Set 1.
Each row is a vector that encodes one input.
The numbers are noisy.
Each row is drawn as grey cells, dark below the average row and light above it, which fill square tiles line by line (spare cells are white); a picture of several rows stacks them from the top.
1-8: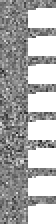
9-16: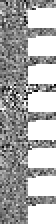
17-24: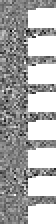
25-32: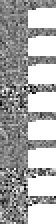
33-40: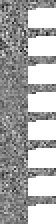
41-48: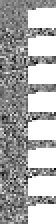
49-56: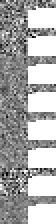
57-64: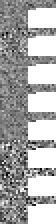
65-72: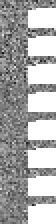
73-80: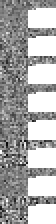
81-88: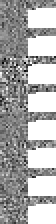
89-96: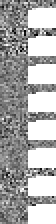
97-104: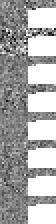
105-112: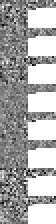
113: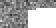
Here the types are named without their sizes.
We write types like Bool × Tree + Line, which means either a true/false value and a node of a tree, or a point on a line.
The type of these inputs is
List(Circle).
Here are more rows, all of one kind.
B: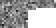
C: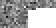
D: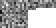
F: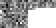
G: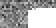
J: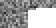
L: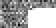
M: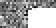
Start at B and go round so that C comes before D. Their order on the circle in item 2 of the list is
B, G, J, L, C, F, M, D.
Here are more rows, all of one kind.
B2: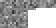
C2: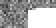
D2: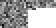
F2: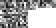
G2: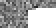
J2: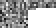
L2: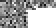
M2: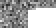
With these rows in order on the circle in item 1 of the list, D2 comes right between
B2 and C2.
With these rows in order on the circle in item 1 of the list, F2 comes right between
G2 and J2.
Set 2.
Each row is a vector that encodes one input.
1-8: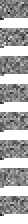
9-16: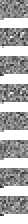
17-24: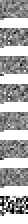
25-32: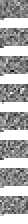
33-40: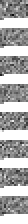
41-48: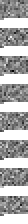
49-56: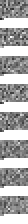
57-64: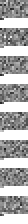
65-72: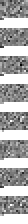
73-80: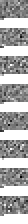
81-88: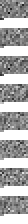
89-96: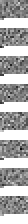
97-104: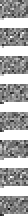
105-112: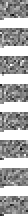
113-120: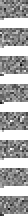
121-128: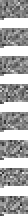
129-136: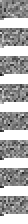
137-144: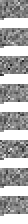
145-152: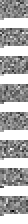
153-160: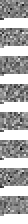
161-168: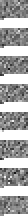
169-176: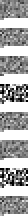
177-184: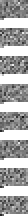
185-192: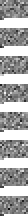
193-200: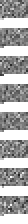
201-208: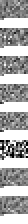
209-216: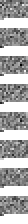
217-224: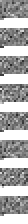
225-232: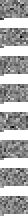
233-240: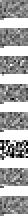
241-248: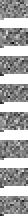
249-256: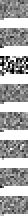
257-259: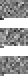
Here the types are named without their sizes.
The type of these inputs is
List(Circle).
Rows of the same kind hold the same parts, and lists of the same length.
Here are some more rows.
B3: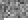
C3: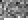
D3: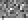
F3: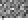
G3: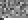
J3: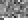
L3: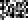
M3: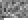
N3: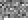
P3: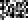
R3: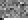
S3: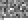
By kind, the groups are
B3, D3, F3, M3, N3, S3
C3, G3, J3, R3
L3, P3

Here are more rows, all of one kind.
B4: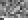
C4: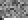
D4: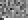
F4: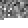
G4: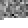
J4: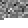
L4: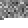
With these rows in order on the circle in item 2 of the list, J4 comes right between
C4 and F4.
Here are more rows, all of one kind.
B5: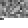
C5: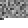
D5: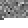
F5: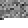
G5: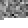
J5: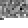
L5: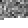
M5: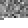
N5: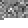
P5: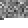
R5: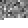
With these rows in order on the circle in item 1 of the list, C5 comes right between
F5 and J5.
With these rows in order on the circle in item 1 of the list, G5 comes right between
L5 and M5.
